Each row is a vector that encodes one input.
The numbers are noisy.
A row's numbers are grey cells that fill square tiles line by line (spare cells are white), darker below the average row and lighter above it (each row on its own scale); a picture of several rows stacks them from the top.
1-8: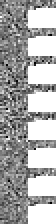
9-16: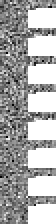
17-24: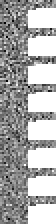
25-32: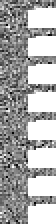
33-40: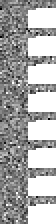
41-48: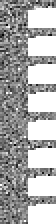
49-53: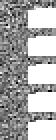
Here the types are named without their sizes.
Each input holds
either a fixed value, or a point on each of two lines and a true/false value.
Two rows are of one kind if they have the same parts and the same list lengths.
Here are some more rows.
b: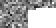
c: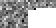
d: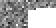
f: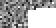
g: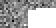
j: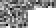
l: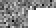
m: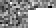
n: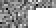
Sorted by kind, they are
b, c, d, f, g, l, m, n
j

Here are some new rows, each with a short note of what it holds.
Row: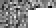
a point on each of two lines and a true/false value
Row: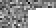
a point on each of two lines and a true/false value
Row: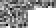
a fixed value
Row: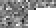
a point on each of two lines and a true/false value
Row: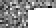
a point on each of two lines and a true/false value
